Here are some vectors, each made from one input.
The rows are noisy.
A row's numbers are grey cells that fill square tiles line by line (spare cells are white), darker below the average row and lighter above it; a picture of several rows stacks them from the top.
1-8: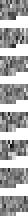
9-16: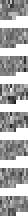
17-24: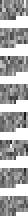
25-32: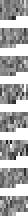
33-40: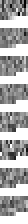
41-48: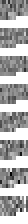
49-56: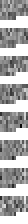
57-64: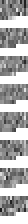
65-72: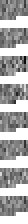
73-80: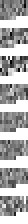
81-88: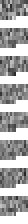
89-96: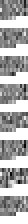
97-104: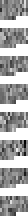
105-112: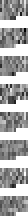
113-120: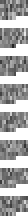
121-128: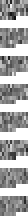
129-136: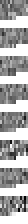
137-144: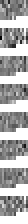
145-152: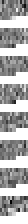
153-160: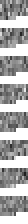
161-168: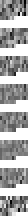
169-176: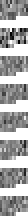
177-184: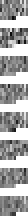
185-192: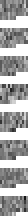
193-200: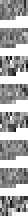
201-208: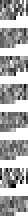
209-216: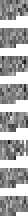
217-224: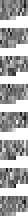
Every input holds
a point on a 15-point line, a node of a 16-node tree and a true/false value.
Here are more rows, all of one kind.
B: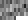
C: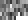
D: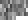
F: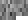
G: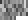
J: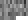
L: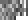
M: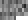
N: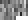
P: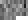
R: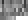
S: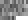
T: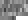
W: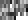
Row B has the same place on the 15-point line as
L, N, R and W.
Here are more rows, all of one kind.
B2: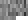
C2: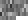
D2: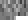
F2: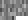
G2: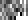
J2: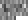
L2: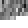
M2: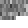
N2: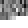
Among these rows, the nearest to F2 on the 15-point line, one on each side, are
B2 and D2.
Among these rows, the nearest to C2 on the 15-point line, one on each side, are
B2 and J2.
